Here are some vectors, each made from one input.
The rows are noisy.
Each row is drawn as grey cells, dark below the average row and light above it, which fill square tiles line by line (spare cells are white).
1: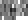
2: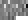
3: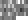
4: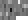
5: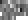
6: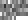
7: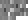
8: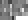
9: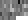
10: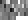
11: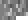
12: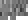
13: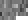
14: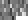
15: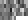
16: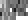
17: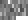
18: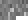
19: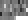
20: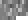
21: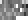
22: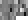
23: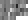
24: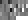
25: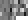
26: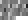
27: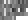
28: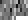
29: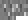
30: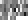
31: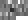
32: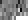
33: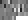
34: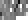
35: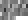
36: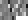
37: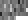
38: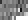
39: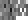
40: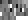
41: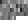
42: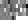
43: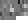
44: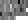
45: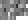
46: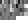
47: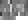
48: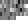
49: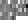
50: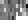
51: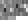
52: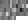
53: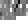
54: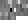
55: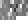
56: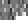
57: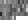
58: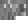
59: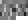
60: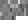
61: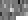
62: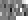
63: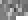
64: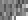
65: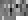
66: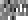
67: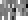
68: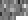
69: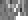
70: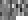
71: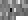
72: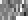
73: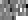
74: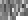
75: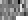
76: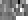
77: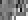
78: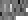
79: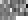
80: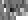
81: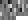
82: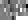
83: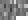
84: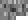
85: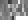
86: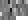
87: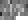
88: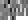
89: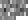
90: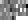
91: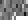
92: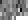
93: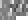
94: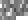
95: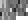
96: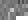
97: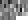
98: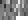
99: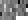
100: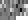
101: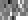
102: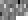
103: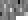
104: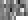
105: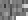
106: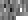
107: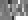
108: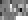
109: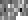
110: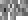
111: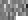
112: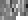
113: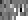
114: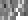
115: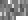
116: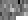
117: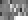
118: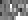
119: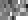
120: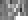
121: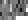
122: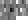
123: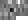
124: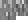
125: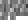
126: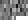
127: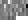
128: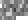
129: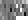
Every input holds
one of 9 labels, together with either a point on a 4-point line and a point on a 5-point line, or four true/false values.
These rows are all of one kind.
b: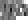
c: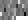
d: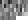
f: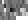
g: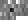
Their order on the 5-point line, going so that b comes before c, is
b, c, g, f, d.
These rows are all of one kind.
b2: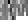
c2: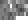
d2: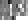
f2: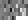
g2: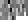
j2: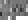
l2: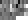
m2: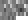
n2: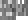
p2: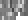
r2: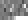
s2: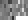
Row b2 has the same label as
f2 and g2.
